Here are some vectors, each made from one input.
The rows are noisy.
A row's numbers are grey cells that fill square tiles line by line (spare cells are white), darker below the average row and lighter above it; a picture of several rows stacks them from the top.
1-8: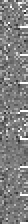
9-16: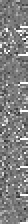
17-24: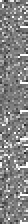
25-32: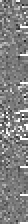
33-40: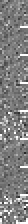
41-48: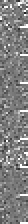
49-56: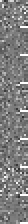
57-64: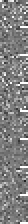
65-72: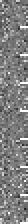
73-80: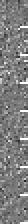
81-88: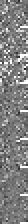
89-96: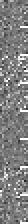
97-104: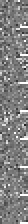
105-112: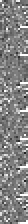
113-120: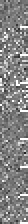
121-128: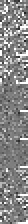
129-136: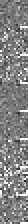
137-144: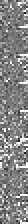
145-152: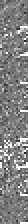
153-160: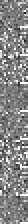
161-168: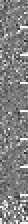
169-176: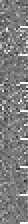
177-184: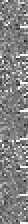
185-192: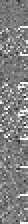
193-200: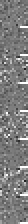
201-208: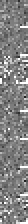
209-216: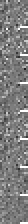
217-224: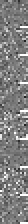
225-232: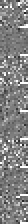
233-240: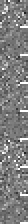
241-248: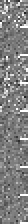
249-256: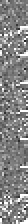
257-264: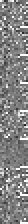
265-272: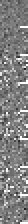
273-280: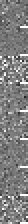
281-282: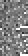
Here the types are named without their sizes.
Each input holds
a point on a line and a true/false value.
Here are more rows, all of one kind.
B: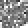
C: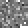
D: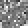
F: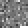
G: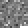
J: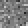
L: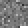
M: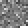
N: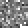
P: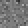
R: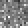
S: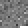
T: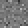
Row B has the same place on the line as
G, J and R.
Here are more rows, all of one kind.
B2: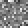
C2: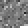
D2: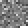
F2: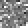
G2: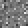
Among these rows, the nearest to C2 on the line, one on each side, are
D2 and F2.
